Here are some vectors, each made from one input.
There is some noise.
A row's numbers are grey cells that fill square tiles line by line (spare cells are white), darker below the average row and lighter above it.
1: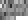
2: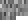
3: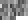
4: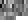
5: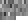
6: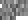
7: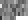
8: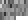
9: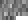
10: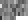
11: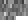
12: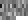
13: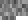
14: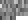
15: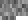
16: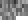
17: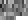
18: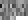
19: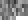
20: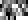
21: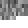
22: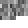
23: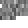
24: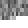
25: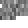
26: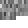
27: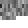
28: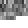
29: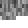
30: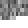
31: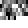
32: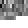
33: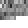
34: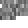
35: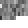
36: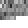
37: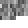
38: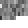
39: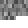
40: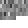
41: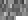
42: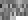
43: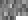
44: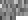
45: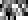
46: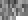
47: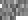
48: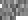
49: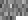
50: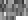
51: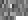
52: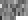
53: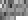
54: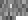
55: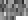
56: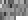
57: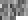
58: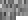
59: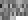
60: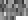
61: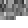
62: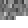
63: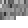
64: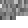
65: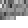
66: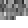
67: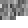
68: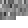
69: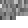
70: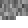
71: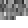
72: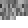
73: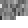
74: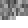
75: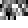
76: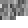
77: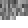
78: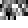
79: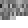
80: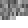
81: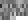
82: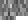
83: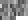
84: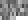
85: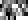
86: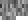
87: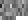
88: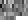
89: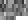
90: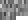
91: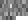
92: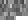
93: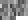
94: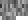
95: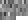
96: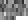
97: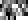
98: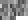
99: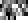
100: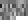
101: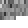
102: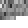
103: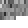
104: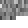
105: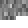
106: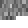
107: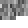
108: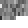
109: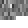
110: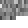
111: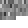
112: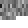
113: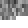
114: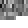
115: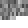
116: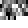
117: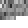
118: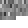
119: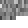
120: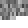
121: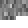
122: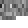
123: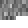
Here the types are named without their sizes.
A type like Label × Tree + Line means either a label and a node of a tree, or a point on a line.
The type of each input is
List(Line).
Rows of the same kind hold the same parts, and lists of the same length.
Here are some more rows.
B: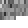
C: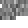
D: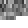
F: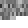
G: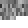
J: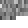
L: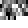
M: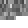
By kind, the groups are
B, C, J
D, F, G, M
L

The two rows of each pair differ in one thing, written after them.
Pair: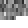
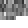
the place on the line in item 2 of the list
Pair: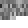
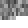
the place on the line in item 2 of the list
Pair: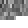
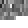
the place on the line in item 2 of the list
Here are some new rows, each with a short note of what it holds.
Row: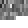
a list of two items
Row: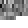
a list of two items
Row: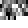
the empty list
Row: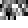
the empty list
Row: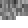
a list of two items
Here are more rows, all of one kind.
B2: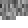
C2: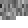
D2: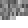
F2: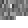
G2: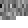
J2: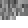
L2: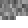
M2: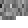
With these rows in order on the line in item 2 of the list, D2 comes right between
B2 and J2.
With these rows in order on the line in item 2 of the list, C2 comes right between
B2 and M2.
